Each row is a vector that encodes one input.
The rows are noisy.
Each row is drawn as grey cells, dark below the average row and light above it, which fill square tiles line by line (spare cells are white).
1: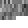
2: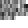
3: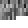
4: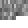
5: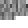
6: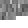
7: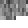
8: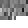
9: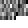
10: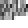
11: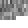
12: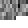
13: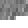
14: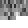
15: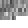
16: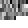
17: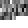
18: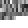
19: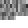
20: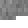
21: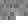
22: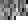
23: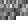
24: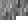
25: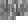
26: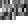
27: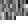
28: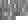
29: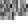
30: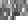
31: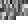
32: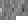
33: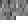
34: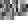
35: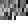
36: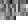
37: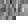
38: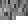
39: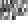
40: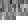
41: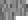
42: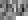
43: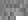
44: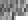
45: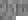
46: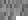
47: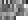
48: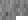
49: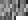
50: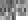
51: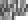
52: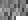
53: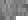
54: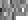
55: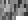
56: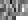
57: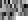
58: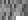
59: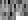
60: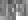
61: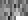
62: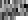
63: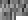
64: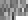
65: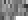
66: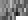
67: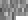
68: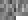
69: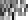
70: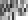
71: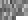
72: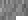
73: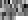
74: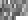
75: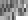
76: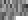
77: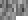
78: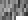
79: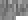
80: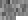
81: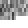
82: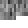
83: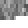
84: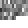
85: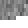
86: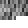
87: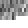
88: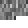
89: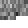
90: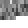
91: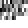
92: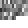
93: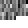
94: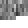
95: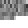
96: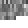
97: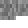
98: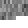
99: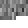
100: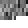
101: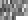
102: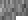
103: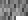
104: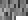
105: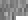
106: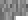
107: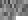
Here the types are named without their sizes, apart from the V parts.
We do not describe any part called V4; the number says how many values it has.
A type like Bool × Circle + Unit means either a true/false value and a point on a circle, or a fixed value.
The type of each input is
Bool × Label + Line × List(V4).
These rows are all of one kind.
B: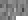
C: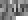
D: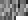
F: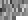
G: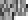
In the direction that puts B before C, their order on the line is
F, D, B, C, G.
